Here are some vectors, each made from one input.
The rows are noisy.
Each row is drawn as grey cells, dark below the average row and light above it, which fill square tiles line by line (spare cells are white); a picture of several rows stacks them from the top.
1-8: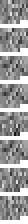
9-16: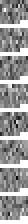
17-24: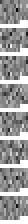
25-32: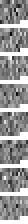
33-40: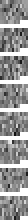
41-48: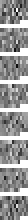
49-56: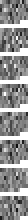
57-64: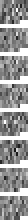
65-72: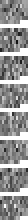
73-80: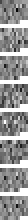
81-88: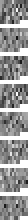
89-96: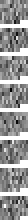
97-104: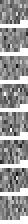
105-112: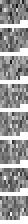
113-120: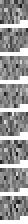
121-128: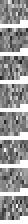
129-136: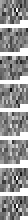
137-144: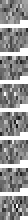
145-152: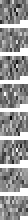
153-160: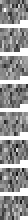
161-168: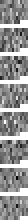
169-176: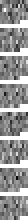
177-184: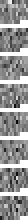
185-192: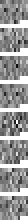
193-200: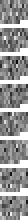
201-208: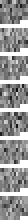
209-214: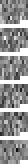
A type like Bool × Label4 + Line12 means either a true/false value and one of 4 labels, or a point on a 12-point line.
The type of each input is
(Bool × Bool × Bool + Unit) × Label5 + Line15.
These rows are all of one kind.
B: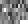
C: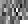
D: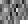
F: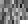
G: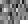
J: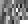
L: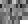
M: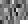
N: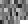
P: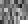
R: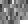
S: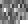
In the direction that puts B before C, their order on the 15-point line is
L, R, S, B, G, D, M, N, P, F, J, C.
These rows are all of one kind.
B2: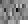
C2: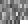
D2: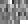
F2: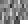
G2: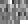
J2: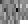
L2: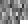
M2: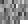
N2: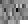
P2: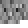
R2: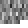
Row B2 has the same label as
J2, N2 and P2.
